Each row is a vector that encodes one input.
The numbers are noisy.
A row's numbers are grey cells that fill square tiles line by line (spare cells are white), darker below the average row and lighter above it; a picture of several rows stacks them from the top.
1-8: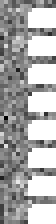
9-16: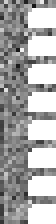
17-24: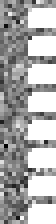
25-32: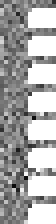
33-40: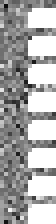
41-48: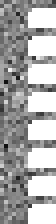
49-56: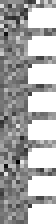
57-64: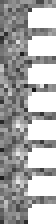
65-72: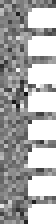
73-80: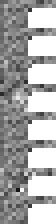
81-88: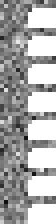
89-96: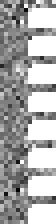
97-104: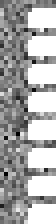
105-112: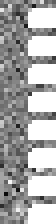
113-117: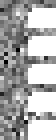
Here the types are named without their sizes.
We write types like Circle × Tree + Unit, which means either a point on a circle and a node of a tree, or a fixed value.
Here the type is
Bool × Bool × Bool × Bool + Label.
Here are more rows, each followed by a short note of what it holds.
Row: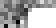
a label
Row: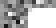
a label
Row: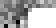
a label
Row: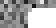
four true/false values
